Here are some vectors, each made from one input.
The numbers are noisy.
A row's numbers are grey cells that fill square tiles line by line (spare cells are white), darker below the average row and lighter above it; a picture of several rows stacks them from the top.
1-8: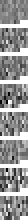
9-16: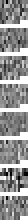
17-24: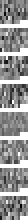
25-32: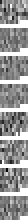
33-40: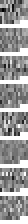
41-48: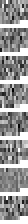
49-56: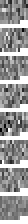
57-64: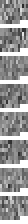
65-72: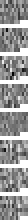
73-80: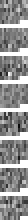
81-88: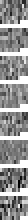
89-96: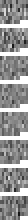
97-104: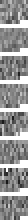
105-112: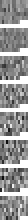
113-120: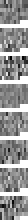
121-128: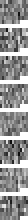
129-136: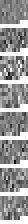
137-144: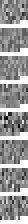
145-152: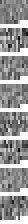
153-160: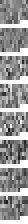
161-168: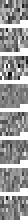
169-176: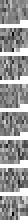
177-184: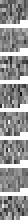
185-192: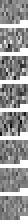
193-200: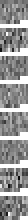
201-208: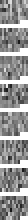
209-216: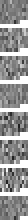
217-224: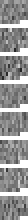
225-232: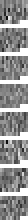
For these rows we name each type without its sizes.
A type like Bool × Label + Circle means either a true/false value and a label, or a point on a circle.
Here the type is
(Bool × Bool × Bool + Unit) × Circle + Line.
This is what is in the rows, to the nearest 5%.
About 85% of them hold a point on a circle, together with either a fixed value, or three true/false values. The rest hold a point on a line.
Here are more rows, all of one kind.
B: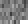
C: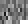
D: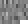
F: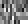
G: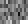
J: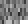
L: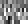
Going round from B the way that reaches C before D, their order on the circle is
B, G, C, D, J, L, F.
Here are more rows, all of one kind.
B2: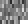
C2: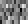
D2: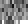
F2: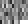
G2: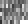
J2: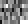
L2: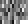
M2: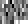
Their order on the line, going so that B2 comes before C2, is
B2, G2, F2, C2, J2, L2, D2, M2.
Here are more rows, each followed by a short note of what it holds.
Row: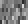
a point on a line
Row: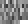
a point on a circle
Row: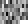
a point on a circle and three true/false values
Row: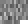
a point on a circle
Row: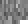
a point on a circle and three true/false values
